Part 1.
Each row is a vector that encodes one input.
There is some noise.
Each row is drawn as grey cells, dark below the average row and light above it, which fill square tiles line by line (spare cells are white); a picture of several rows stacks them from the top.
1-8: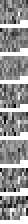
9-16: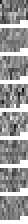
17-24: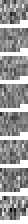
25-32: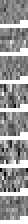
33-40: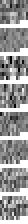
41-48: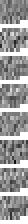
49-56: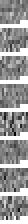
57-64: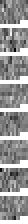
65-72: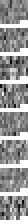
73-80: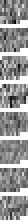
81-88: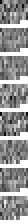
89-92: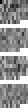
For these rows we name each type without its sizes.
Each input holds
a label.
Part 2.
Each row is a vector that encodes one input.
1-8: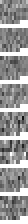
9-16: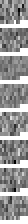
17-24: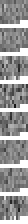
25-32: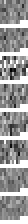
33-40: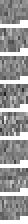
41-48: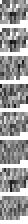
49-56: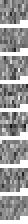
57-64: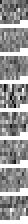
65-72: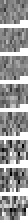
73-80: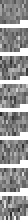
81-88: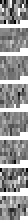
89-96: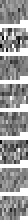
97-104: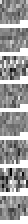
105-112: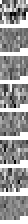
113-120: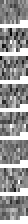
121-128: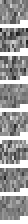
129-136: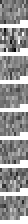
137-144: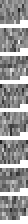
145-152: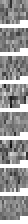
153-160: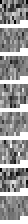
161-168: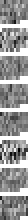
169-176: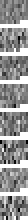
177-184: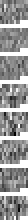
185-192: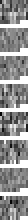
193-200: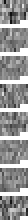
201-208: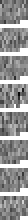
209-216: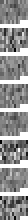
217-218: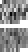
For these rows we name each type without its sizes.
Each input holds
a label.
